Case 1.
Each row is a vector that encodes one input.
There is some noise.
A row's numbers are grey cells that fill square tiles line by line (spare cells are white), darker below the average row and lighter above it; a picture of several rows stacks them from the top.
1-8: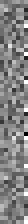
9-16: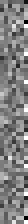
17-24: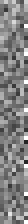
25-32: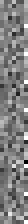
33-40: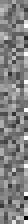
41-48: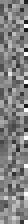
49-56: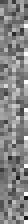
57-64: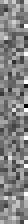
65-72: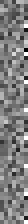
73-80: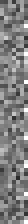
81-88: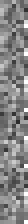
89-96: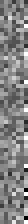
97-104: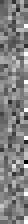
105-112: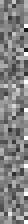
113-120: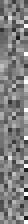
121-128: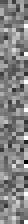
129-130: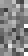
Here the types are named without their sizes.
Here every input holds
a point on a line.
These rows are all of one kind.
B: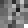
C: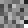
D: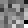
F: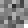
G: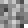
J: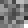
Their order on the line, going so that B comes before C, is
G, F, J, B, C, D.
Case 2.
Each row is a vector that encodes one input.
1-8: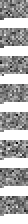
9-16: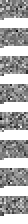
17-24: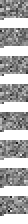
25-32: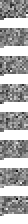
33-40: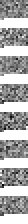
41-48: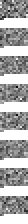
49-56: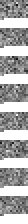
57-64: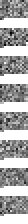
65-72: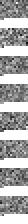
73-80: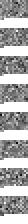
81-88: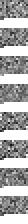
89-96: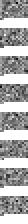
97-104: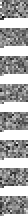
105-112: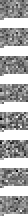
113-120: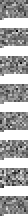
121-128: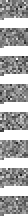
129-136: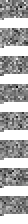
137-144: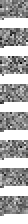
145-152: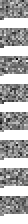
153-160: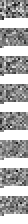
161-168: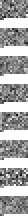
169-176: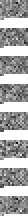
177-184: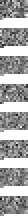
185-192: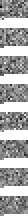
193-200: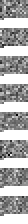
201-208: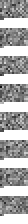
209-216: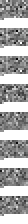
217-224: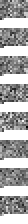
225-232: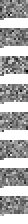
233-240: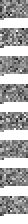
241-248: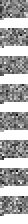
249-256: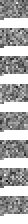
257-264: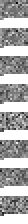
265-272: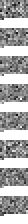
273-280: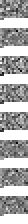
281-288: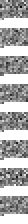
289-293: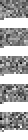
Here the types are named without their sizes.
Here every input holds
a point on a line.
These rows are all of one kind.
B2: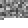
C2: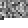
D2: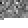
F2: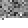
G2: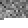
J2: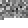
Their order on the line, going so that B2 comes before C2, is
J2, B2, F2, G2, D2, C2.
